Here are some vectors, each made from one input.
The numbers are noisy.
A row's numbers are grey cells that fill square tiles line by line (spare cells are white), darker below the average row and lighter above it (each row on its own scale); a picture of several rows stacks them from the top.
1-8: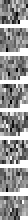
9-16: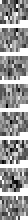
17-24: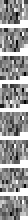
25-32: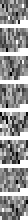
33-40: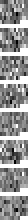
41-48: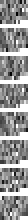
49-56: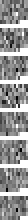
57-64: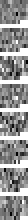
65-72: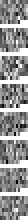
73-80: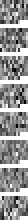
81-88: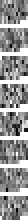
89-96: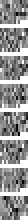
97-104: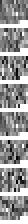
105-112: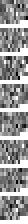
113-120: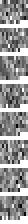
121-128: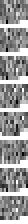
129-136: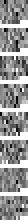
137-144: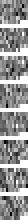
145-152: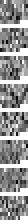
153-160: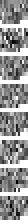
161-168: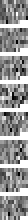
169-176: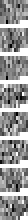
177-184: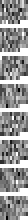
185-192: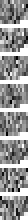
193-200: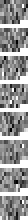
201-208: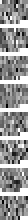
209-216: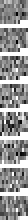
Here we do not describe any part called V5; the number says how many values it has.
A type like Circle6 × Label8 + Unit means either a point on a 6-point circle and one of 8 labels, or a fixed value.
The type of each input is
Bool × (Line7 + V5) + Line4 + Line6.
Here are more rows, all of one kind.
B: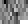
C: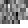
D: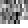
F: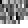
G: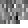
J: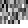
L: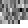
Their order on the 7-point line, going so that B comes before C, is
B, D, G, C, F, J, L.
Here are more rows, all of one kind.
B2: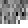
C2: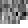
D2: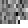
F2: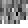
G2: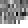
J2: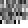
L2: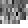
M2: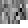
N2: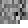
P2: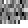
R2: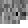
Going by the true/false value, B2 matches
D2, G2 and J2.
